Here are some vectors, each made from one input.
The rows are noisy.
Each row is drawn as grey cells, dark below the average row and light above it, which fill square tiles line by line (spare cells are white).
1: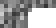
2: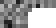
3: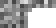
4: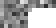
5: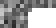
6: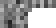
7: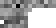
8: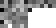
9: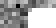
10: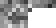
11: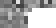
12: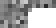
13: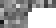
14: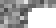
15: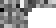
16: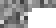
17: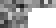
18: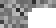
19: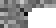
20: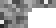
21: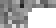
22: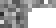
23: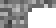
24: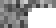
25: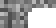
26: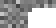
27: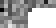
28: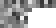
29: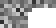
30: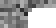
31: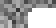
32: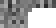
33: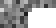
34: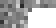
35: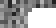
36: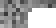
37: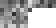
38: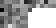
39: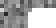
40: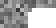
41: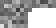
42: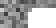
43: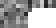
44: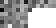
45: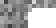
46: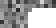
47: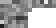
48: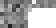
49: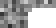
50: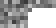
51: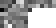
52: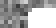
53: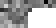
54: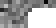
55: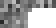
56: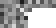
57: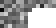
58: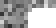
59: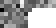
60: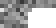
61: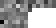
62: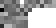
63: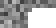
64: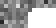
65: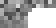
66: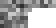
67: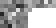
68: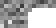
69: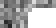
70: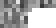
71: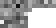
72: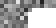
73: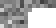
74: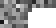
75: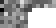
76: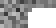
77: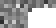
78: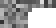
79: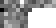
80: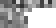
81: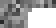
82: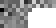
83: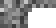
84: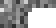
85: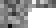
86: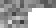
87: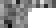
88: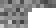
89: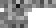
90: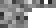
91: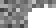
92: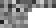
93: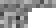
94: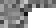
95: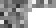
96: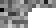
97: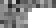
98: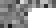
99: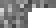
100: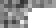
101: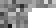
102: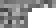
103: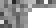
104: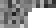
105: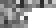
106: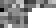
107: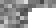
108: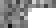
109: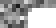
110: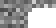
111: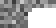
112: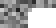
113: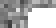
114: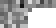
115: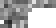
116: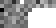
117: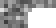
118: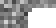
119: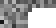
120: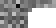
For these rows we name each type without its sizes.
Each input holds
a node of a tree, together with either a point on a line, or a node of a tree.
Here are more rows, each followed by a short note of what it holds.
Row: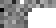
a node of each of two trees
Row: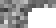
a node of each of two trees
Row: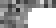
a point on a line and a node of a tree
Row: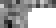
a node of each of two trees
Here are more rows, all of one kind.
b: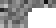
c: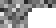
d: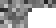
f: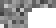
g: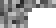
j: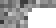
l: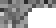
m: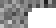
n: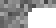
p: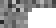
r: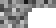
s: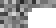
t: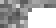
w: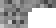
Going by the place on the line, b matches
f, g and w.
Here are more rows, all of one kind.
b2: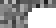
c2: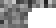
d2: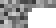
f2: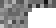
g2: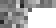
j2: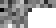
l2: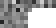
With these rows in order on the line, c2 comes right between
g2 and l2.
